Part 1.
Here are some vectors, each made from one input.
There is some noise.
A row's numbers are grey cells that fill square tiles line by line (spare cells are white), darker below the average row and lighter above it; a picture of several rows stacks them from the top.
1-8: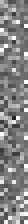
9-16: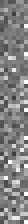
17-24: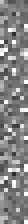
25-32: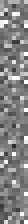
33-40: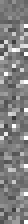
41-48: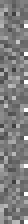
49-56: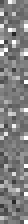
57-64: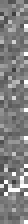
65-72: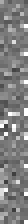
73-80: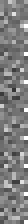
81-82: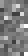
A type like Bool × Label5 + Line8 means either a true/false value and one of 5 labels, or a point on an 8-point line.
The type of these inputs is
List2(Line6).
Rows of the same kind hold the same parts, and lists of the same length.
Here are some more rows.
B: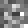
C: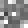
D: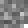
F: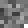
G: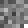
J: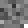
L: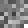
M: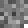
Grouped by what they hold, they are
B, C, D
F, J
G, L, M

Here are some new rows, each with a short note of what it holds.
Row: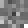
a list of one item
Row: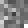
a list of one item
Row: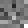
the empty list
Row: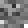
the empty list
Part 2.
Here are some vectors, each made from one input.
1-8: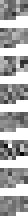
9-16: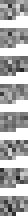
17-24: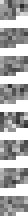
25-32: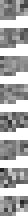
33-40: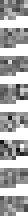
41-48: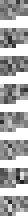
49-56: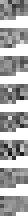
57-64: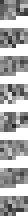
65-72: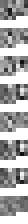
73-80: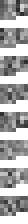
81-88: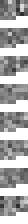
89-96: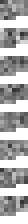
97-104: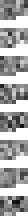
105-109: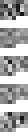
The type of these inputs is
Label8 + Line8.
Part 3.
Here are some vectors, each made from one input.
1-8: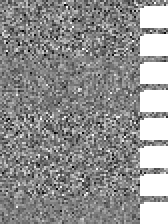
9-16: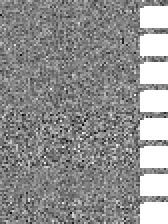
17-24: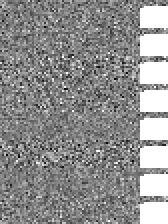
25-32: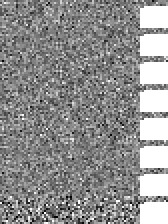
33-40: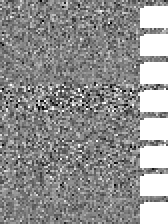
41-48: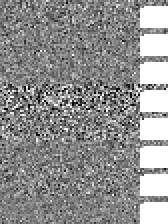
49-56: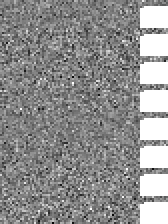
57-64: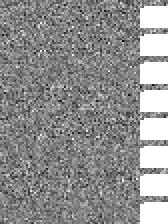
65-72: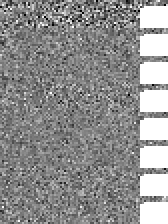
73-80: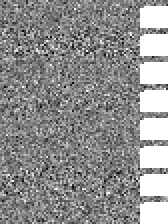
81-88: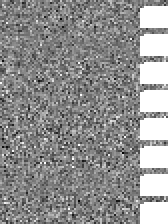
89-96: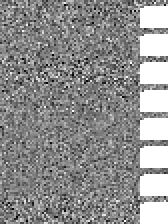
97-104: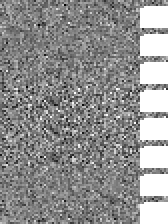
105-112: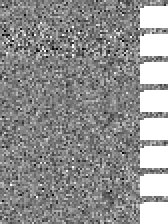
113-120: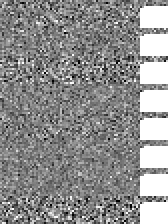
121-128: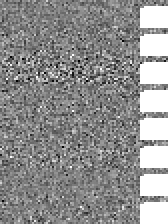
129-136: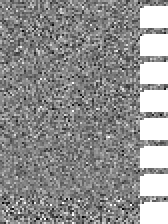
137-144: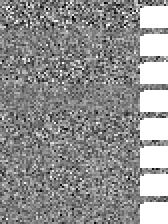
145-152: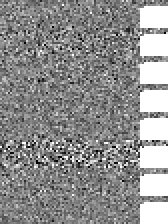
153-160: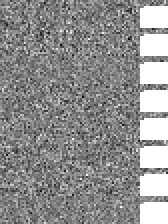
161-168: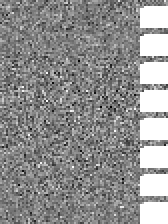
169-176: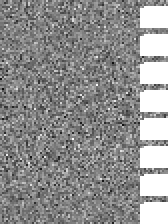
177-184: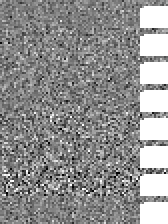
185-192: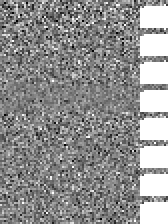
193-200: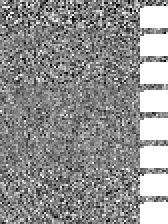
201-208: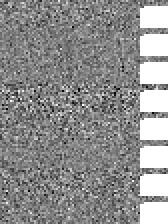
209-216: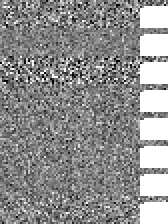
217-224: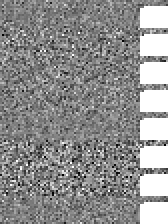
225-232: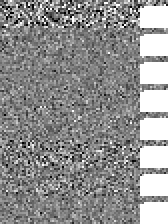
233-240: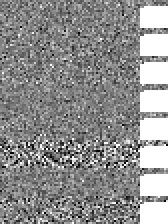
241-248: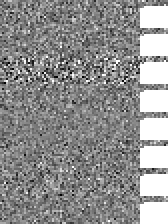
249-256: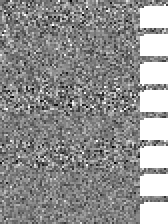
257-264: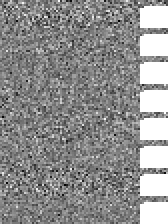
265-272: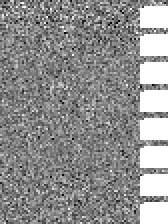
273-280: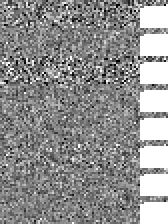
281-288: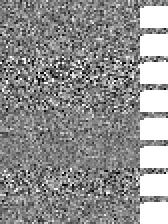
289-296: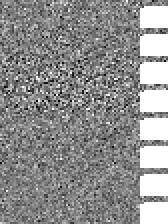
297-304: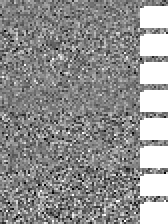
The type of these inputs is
Label4 × (Tree20 + Unit).
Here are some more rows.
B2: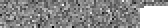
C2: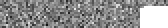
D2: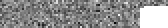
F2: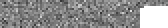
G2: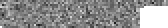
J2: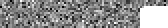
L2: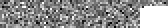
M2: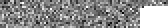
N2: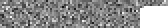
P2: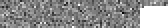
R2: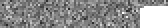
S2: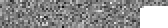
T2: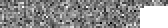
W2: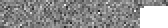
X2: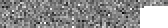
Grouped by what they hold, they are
B2, C2, D2, F2, G2, J2, N2, R2, S2, W2
L2, M2, P2, T2, X2

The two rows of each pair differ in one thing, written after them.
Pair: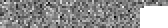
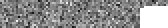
the node of the tree
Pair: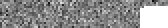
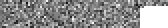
the label
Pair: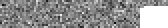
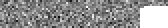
the label
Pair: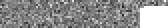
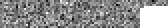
the label
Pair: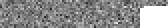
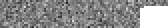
the node of the tree
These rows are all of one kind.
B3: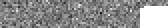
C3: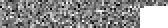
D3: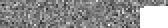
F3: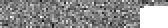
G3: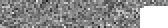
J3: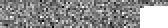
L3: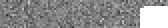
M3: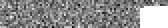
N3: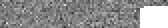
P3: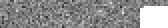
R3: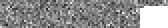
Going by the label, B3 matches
L3, N3 and P3.
